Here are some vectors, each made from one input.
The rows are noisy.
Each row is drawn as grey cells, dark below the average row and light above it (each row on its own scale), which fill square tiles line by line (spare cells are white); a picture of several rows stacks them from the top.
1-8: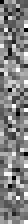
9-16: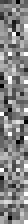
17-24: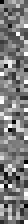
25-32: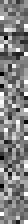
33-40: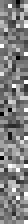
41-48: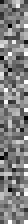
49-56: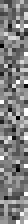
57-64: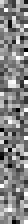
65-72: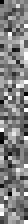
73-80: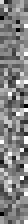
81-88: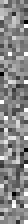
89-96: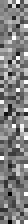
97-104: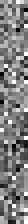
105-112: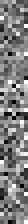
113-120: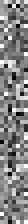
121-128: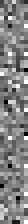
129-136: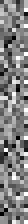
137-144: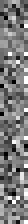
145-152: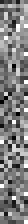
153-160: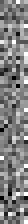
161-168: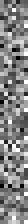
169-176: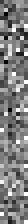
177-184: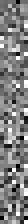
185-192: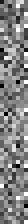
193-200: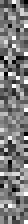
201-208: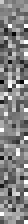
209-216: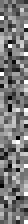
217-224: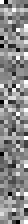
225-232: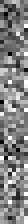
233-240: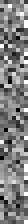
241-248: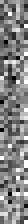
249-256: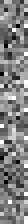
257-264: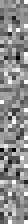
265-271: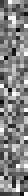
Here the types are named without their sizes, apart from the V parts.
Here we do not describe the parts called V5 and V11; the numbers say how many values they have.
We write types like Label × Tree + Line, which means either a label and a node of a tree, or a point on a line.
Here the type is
(Line + V5) × (Tree + V11).
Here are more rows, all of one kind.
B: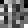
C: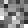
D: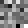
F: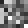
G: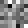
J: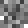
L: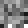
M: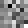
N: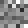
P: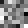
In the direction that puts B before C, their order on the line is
D, B, G, F, N, L, P, M, J, C.
